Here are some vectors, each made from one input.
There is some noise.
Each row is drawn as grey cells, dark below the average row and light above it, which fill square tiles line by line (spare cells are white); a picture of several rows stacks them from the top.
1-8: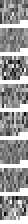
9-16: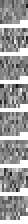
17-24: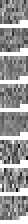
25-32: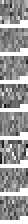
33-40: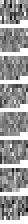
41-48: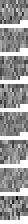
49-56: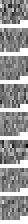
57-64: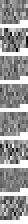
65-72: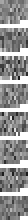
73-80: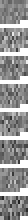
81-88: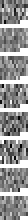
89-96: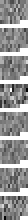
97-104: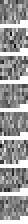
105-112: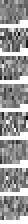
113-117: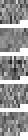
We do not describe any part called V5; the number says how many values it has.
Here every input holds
either two values of V5, or a list of up to three points on a 4-point line.
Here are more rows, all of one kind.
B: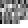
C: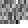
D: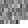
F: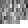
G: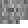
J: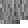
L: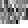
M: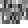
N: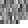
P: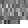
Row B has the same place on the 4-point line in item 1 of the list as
G, J, L and P.
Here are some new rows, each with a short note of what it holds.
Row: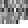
a list of two items
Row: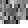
a list of three items
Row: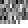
two values of V5
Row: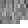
a list of two items
